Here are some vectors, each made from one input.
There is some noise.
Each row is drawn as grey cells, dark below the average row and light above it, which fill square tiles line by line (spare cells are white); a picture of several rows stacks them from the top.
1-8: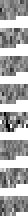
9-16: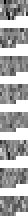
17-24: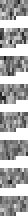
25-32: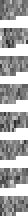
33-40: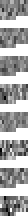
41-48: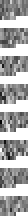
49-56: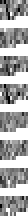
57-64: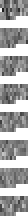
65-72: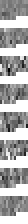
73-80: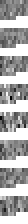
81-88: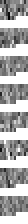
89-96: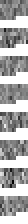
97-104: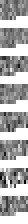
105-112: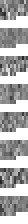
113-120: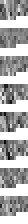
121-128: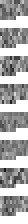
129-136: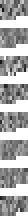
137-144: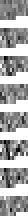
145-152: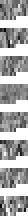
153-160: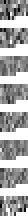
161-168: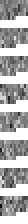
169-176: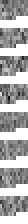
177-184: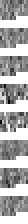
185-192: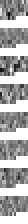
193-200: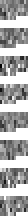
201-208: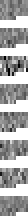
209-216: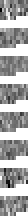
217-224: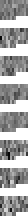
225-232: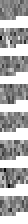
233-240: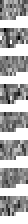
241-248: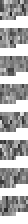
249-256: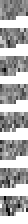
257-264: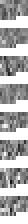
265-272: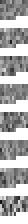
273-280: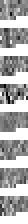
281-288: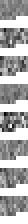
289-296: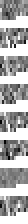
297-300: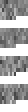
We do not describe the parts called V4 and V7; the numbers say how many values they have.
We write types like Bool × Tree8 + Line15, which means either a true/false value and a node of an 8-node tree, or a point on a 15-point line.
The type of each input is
List2(Circle8) + (Tree12 + Unit) × V4 × V7.
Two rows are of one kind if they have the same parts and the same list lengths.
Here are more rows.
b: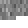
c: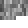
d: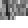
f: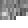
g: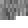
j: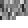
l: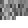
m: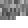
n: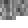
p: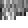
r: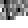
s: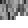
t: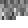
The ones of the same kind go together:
b, g, l
c, j, s, t
d
f, n, p, r
m

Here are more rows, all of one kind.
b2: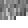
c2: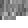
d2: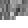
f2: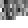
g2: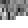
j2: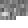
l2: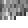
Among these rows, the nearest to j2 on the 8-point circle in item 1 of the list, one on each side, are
f2 and g2.
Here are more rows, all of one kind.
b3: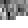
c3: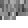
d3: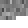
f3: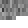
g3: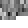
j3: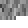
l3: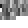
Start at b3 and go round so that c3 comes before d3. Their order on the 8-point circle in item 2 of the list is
b3, c3, l3, g3, f3, d3, j3.
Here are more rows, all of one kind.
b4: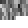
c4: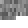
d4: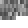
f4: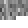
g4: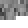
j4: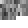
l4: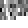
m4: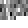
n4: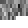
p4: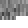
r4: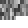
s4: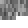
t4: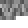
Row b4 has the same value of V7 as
c4 and l4.
